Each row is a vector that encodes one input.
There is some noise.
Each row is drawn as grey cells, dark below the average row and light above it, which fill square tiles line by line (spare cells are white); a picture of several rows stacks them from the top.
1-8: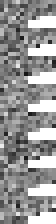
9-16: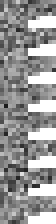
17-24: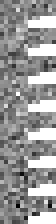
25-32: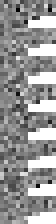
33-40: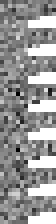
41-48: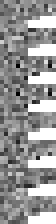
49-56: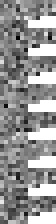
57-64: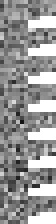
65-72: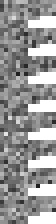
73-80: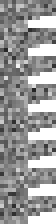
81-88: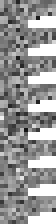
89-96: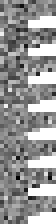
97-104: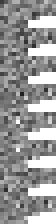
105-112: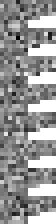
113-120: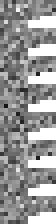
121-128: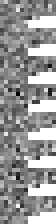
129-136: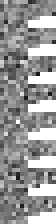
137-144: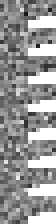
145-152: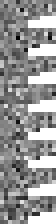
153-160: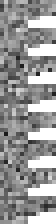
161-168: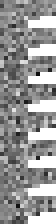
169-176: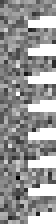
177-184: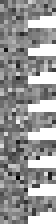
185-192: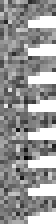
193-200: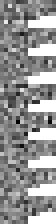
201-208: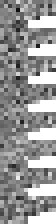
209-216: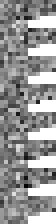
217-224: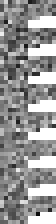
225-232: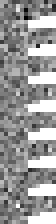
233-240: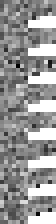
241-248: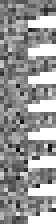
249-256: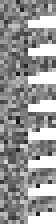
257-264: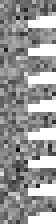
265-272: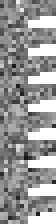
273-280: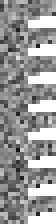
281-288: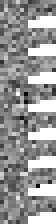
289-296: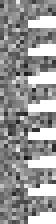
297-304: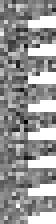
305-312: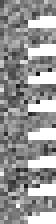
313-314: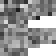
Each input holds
a point on an 8-point circle and a true/false value, together with either a point on a 13-point circle, or a fixed value.
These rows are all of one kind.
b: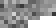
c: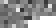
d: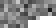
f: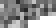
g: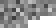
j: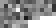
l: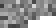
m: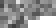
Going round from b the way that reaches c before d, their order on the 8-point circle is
b, c, j, f, d, l, m, g.
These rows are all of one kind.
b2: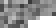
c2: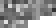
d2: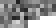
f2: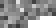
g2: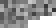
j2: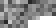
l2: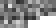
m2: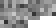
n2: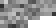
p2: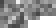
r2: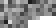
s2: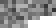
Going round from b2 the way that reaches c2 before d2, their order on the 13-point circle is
b2, s2, j2, r2, f2, c2, n2, l2, d2, m2, g2, p2.
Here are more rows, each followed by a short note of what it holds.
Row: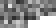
a point on an 8-point circle, a point on a 13-point circle and a true/false value
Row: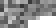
a point on an 8-point circle, a point on a 13-point circle and a true/false value
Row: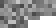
a point on an 8-point circle, a point on a 13-point circle and a true/false value
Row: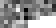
a point on an 8-point circle, a point on a 13-point circle and a true/false value
